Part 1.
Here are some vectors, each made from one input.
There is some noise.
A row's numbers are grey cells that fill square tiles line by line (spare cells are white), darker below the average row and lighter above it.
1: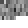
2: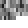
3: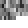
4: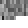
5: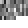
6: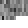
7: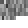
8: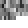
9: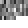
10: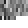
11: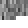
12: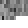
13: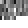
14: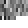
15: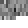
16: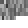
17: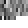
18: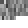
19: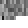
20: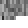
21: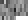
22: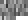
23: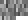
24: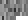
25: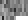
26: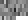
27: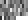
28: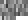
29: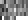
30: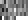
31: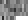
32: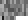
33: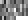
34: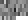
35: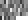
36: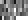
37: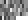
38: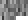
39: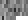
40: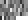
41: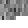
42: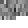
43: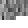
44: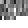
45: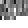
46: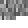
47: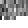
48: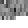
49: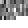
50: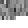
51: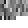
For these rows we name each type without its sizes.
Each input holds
either a point on a line, or three true/false values.
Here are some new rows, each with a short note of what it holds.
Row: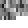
a point on a line
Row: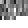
a point on a line
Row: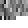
a point on a line
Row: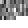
a point on a line
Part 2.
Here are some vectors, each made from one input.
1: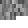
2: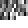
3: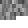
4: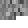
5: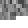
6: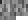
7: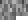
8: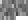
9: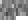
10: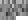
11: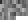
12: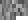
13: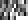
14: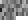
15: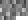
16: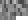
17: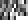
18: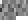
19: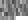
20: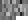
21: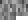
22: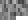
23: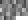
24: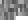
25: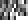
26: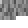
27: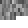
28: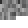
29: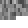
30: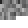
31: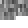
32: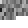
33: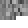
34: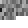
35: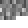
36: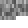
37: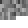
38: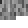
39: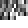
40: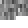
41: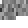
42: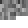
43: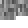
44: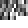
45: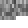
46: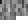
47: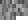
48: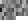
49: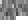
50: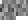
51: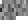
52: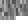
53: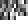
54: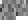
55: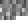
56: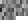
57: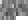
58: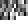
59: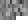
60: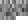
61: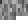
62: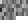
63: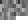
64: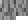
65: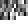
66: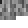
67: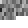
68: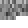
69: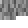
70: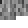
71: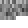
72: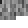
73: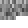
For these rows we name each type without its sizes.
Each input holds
either a fixed value, or a node of a tree and a true/false value.
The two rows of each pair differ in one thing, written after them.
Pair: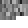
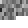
the true/false value
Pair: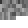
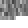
the true/false value
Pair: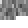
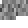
the node of the tree
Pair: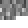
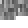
the true/false value
